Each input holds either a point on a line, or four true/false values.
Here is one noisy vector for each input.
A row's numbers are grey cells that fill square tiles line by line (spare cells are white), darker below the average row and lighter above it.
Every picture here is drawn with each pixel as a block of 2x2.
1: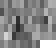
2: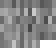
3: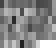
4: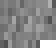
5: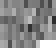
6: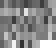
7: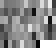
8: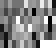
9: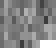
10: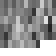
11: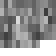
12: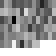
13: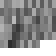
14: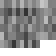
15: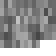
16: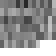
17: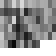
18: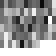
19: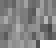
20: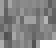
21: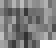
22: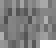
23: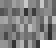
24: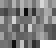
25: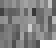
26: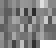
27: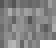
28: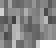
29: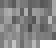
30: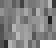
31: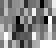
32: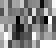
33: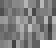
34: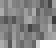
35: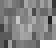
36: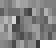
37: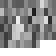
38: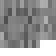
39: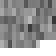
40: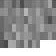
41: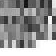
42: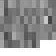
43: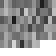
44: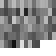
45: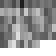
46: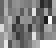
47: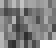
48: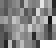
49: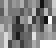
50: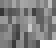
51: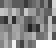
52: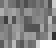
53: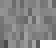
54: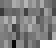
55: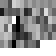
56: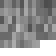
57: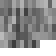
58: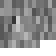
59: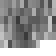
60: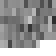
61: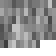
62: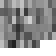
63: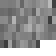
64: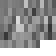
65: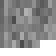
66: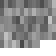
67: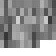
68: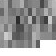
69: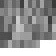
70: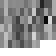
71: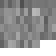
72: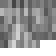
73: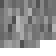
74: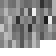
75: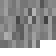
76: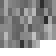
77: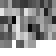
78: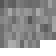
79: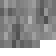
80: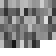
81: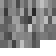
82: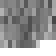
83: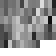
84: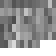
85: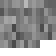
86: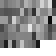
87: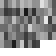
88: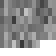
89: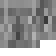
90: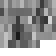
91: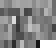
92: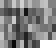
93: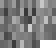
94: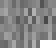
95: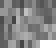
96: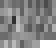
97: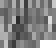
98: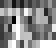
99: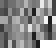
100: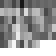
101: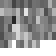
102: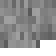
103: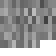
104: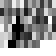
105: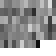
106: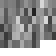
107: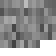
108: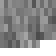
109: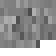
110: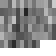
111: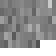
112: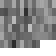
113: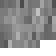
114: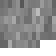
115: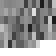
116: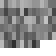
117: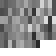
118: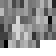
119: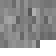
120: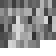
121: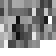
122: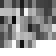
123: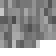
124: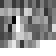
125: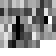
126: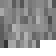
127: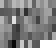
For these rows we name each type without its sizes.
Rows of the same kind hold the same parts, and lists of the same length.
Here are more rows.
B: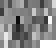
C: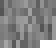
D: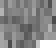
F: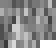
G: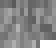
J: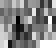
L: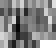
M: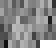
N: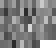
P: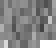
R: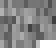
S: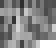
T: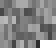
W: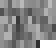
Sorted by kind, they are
B, C, F, G, M, P, S, T, W
D, J, L, N, R

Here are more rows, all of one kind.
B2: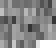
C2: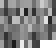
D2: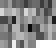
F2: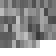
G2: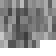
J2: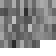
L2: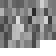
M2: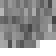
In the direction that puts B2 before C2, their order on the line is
J2, L2, G2, M2, B2, D2, C2, F2.
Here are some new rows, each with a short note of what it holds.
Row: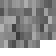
four true/false values
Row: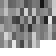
four true/false values
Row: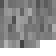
four true/false values
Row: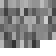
a point on a line
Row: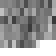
a point on a line
